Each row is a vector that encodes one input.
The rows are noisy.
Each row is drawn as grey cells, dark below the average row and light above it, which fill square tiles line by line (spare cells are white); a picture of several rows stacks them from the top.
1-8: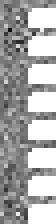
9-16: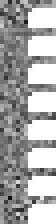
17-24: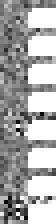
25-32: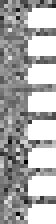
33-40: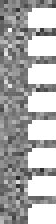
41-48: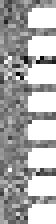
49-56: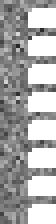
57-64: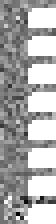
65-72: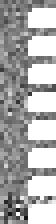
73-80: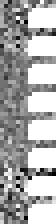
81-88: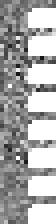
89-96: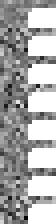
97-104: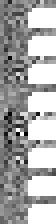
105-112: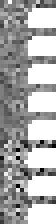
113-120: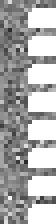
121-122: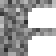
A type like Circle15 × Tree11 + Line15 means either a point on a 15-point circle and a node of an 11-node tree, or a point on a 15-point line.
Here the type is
Line12.
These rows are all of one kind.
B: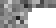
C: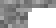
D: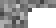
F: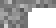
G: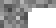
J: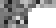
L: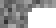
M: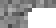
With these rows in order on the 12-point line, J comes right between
L and M.
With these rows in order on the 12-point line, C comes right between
B and G.
